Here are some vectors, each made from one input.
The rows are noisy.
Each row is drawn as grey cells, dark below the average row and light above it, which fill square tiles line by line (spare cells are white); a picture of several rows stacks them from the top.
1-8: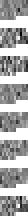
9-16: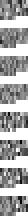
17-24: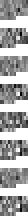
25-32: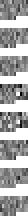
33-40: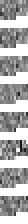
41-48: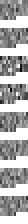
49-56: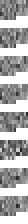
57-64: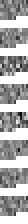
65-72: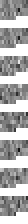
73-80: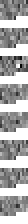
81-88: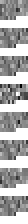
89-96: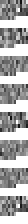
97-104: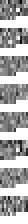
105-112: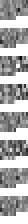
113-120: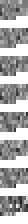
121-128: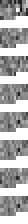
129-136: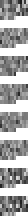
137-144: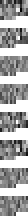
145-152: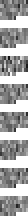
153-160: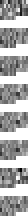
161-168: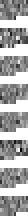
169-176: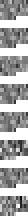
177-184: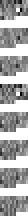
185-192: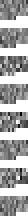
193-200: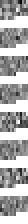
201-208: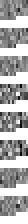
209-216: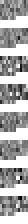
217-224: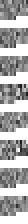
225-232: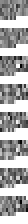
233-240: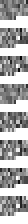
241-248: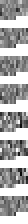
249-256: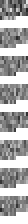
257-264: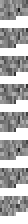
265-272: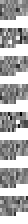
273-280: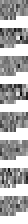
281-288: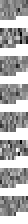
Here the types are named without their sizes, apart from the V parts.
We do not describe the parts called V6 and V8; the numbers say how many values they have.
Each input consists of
either a value of V6 and a value of V8, or a list of points on a line.
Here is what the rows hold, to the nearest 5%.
About 30% of them hold a value of V6 and a value of V8. The rest are lists of points on a line.
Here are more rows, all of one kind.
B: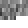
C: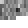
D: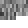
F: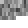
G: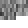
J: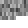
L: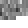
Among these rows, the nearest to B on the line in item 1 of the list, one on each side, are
G and L.
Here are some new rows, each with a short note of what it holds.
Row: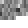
a list of two items
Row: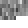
a list of two items
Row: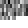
the empty list
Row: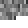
a list of one item
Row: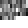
a value of V6 and a value of V8
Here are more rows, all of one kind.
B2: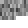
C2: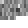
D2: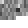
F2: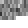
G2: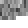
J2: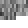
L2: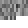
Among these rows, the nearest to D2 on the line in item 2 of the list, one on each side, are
C2 and J2.
